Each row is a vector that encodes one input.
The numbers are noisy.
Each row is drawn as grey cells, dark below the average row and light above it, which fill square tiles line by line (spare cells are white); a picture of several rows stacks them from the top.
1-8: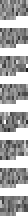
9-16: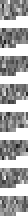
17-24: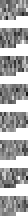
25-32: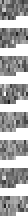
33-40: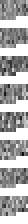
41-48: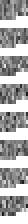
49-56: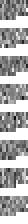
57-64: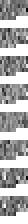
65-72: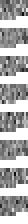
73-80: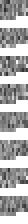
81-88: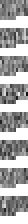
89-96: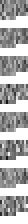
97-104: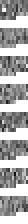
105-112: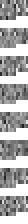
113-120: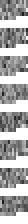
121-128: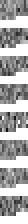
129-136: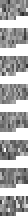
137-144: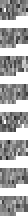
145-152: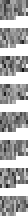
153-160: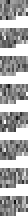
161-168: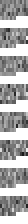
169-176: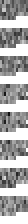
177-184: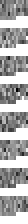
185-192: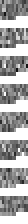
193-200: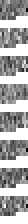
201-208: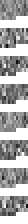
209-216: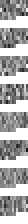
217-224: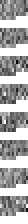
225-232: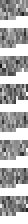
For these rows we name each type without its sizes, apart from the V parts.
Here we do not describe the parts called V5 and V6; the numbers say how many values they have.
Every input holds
a true/false value and a value of V6, together with either a point on a line, or a value of V5.
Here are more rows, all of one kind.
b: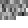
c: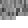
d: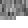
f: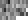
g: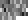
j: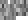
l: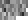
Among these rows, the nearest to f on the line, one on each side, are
c and d.
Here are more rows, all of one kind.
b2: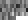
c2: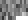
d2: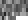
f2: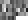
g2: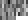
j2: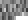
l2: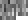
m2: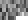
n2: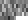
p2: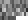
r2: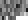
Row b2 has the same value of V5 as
c2, d2, l2 and r2.
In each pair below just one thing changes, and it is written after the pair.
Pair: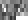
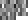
the true/false value
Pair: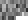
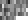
the true/false value
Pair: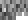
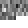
the value of V6
